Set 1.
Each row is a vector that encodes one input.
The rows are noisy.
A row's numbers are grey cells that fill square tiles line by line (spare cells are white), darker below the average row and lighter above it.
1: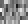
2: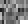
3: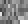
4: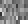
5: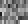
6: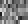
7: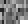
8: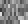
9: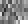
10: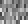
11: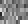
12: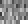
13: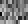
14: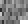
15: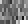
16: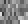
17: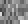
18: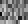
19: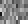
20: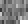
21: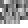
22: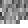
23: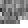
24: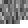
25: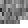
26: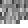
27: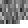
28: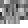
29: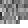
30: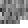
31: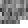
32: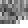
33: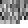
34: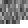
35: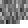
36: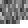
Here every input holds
a point on each of two 3-point lines and a true/false value.
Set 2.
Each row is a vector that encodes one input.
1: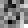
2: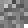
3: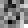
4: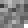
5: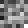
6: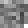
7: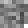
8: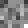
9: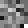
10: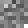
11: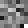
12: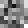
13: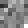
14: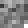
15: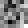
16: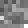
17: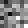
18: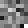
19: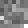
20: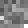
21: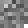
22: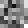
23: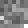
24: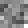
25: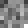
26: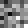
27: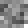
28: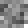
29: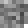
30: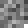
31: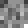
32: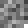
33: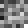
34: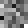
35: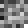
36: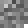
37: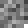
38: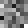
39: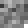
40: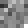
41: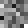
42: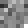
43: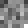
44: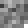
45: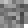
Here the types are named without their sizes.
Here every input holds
either a point on a line, or three true/false values.
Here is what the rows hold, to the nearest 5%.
About 35% of them hold a point on a line. The rest hold three true/false values.
